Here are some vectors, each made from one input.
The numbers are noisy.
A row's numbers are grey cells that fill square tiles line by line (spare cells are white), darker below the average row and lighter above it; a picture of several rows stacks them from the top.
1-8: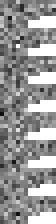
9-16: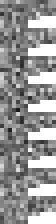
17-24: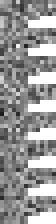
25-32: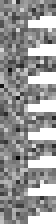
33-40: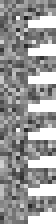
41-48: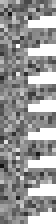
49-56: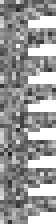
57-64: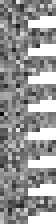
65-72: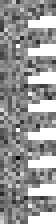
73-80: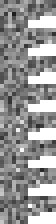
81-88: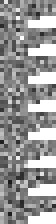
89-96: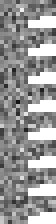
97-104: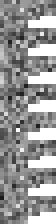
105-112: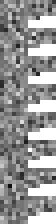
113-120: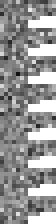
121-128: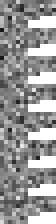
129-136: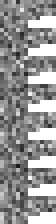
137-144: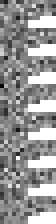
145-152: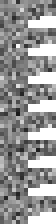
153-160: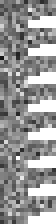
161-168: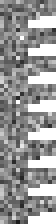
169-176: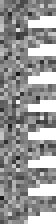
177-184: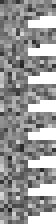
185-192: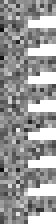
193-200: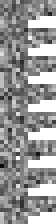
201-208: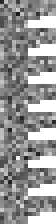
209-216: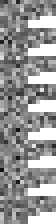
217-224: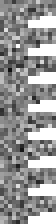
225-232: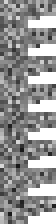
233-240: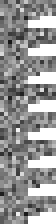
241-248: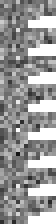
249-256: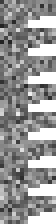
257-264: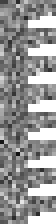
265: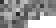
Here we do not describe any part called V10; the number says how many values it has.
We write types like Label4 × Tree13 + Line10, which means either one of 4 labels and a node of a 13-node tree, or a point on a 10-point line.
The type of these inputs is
Bool × Circle11 + V10.
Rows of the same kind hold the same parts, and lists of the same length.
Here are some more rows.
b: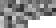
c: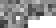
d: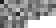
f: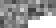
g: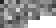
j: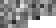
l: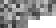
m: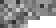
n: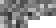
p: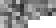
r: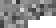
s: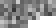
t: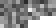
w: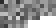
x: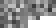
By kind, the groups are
b, n, p, s, t
c, d, f, g, j, l, m, r, w, x

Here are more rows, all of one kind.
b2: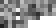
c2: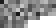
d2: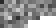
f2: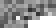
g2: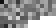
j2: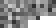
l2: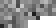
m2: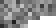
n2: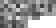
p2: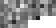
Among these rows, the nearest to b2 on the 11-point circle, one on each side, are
f2 and n2.
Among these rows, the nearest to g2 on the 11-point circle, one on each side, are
c2 and d2.
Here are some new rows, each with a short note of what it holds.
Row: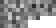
a point on an 11-point circle and a true/false value
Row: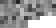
a point on an 11-point circle and a true/false value
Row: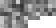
a value of V10
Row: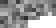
a point on an 11-point circle and a true/false value
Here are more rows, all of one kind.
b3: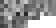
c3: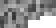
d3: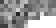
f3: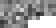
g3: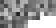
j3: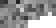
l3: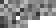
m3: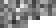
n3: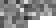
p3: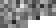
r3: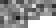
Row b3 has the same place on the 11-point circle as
d3, g3 and n3.
